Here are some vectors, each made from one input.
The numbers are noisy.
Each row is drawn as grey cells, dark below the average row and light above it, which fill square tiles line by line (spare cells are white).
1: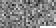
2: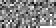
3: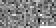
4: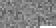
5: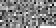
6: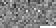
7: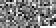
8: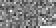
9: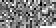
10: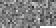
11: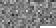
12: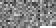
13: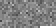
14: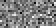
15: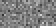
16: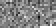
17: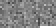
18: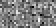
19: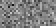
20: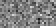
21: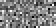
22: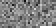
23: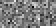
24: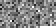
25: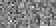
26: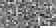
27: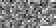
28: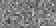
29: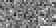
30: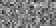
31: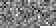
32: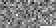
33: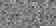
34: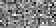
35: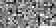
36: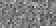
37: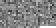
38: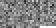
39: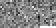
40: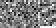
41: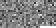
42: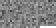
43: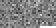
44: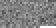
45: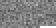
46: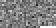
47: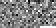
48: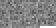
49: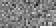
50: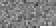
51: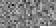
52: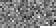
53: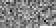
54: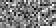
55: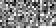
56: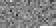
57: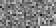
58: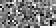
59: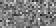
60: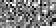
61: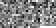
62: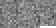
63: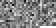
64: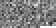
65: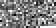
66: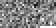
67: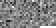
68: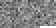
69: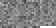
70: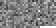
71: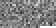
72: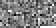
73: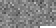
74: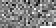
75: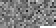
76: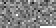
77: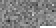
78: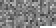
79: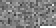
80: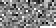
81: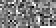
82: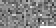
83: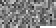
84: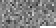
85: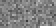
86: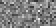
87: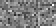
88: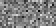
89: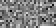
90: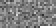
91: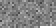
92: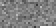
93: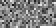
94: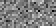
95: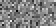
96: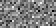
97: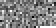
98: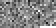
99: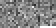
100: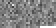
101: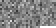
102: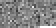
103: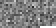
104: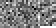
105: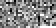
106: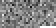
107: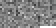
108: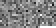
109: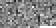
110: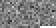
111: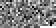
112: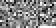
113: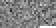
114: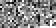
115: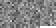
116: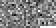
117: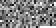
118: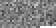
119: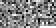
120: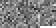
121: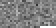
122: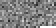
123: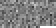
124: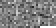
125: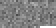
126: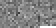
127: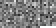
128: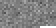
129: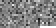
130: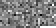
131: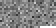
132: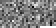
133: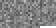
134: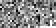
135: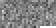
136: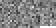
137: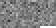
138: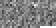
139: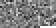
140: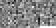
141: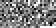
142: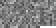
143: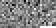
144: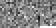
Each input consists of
either a node of a 12-node tree, or a list of up to two points on a 5-point line.
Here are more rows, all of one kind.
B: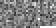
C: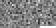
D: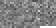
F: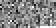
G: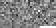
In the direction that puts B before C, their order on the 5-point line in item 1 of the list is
G, B, D, F, C.
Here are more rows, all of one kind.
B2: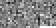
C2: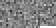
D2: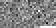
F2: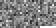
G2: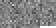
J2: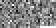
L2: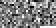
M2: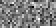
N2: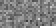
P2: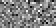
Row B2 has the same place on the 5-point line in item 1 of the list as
C2 and G2.
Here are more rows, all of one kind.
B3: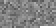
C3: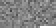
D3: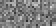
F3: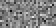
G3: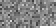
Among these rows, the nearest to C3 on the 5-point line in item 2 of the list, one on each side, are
B3 and D3.
